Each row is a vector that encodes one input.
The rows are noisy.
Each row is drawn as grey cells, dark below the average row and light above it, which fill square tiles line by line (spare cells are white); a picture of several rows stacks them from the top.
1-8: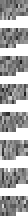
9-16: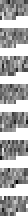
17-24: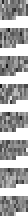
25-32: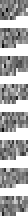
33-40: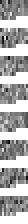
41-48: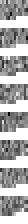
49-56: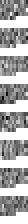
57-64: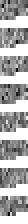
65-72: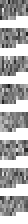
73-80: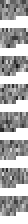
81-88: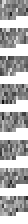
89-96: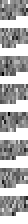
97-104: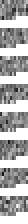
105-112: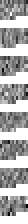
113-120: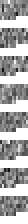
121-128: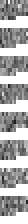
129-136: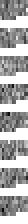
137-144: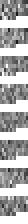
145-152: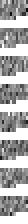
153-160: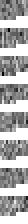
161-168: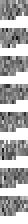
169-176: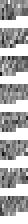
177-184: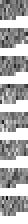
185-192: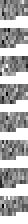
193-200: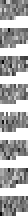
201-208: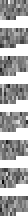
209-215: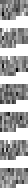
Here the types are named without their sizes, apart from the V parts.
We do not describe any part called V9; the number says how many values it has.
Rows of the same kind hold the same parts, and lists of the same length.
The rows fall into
2 kinds.
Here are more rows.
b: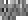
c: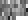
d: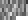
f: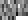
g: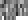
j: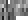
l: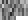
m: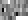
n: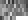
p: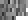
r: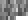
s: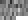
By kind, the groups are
b, c, d, f, j, m, p, r
g, l, n, s

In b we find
a label, a point on a line, a true/false value and a value of V9.
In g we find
a point on each of two lines, a true/false value and a value of V9.
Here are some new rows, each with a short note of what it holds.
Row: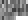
a point on each of two lines, a true/false value and a value of V9
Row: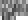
a point on each of two lines, a true/false value and a value of V9
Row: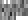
a label, a point on a line, a true/false value and a value of V9
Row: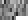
a label, a point on a line, a true/false value and a value of V9
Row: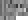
a point on each of two lines, a true/false value and a value of V9
